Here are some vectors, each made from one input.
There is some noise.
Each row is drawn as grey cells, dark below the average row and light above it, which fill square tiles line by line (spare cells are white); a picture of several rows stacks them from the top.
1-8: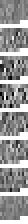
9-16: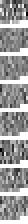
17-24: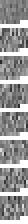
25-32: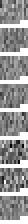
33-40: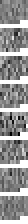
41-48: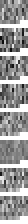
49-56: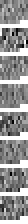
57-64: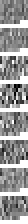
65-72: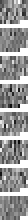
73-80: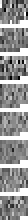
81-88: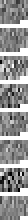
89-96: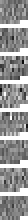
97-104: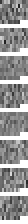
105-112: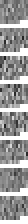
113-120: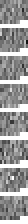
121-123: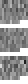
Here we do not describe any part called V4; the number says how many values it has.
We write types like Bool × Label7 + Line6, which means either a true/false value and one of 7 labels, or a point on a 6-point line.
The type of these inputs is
Tree8 × (Tree8 + V4).
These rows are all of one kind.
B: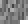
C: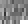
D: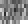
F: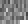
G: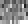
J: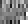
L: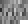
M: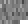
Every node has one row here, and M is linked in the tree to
L.
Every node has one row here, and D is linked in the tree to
C and J.
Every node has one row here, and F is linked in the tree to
J.
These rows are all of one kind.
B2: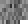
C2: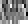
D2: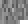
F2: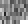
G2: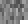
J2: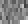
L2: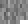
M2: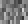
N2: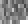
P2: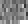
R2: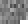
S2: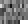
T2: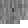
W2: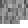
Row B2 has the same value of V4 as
M2, N2 and R2.
